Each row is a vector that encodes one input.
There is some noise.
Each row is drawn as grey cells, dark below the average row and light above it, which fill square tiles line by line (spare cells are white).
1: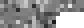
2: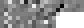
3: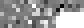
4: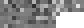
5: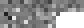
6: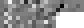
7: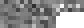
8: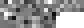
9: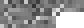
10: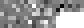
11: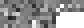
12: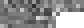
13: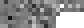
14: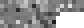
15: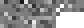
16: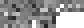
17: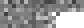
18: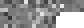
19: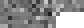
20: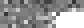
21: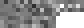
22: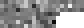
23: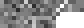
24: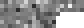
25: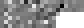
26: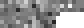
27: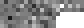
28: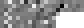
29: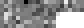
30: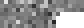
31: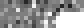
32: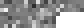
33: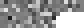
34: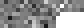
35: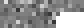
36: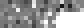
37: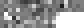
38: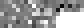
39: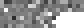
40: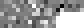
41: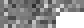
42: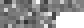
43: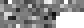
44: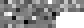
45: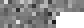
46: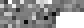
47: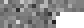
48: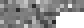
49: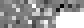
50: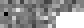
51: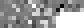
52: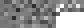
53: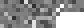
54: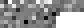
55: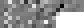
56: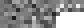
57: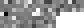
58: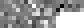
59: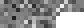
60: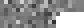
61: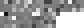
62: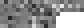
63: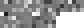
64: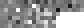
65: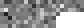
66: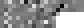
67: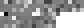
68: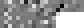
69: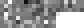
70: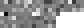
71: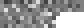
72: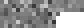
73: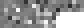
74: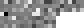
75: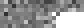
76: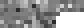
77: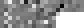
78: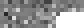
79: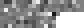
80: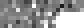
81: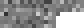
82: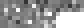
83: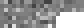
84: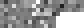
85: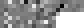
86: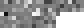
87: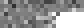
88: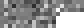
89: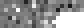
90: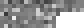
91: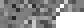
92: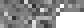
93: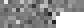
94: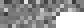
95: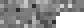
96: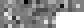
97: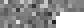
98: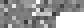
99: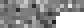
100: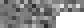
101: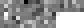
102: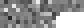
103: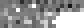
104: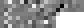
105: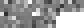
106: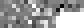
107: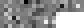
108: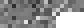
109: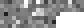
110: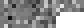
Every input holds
three true/false values, together with either a fixed value, or a node of an 11-node tree.
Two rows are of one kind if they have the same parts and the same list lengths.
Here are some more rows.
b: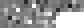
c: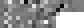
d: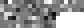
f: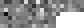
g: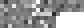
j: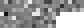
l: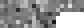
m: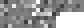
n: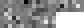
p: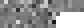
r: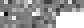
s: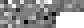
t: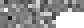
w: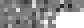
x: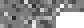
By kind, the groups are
b, d, f, n, t, w, x
c, g, j, l, m, p, r, s

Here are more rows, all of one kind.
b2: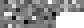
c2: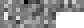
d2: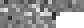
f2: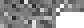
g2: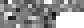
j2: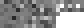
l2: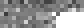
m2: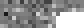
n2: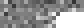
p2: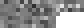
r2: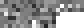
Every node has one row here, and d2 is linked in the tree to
c2.
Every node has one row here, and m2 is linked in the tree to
g2 and p2.
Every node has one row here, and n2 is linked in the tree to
l2.
